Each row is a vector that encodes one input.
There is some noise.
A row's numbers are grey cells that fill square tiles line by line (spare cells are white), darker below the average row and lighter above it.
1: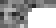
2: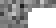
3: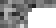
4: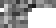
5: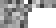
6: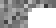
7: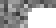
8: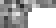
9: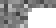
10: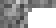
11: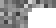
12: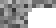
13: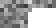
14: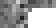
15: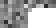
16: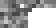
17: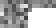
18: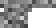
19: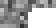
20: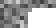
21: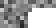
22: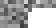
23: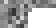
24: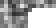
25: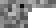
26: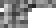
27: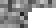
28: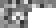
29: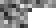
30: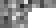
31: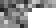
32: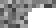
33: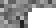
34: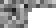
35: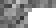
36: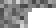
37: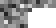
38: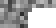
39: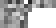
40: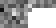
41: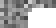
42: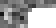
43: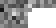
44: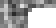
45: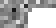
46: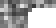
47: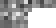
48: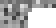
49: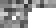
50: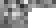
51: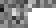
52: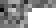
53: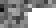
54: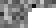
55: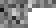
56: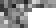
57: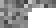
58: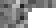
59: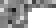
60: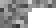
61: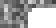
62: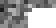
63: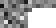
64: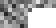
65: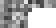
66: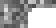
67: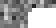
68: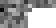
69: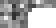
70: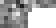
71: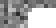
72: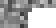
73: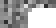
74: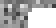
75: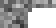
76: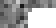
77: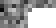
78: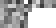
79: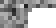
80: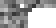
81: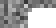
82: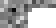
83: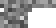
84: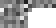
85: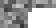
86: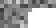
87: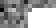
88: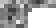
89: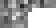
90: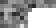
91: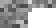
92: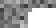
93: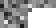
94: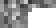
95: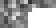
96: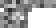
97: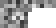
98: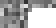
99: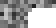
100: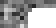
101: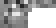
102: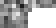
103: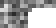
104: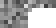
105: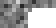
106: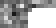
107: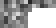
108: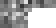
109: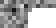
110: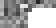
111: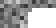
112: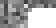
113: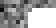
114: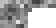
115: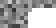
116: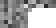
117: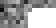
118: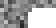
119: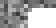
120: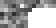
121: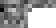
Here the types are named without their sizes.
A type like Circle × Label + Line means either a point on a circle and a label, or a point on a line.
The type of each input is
Label × (Label + Line).
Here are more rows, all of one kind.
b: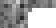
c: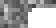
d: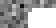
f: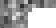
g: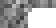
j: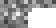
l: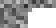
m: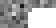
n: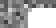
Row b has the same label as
d, g and m.
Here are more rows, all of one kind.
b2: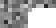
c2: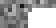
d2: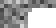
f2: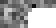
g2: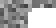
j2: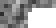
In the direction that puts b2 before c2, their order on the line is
j2, d2, f2, b2, g2, c2.
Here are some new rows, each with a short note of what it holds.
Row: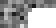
a label and a point on a line
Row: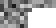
two labels
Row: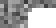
a label and a point on a line
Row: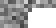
two labels
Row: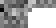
a label and a point on a line
